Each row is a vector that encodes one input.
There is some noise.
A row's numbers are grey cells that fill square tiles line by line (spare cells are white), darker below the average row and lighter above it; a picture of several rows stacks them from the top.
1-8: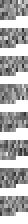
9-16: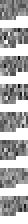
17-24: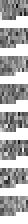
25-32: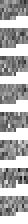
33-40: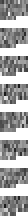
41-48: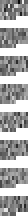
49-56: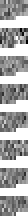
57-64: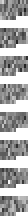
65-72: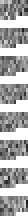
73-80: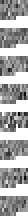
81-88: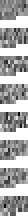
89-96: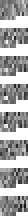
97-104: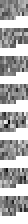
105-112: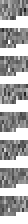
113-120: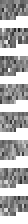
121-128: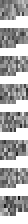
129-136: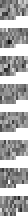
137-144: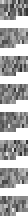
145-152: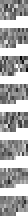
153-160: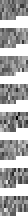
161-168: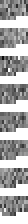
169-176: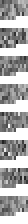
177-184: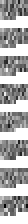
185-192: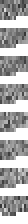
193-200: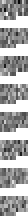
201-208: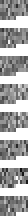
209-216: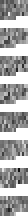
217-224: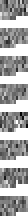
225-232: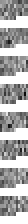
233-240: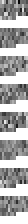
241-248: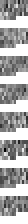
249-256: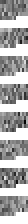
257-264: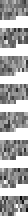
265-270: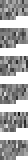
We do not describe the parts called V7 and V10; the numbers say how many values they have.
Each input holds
either a node of an 11-node tree, a value of V7 and a value of V10, or a list of up to two points on an 8-point circle.
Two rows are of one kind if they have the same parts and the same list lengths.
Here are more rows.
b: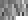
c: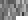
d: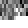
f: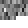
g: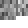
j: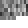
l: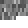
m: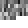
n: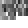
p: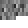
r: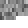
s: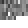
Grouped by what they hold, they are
b, c, g, j, s
d
f, l, p, r
m, n

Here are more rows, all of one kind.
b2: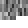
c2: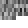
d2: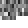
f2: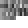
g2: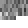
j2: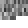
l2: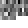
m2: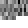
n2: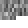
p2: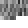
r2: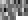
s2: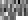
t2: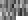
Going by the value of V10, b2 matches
f2 and p2.
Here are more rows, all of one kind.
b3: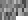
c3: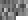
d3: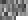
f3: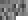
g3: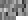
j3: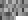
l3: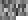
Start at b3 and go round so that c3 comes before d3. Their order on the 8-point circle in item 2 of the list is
b3, l3, g3, c3, d3, f3, j3.
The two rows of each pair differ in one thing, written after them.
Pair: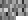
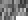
the place on the 8-point circle in item 1 of the list
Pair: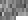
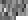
the place on the 8-point circle in item 2 of the list
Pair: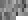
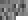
the place on the 8-point circle in item 1 of the list
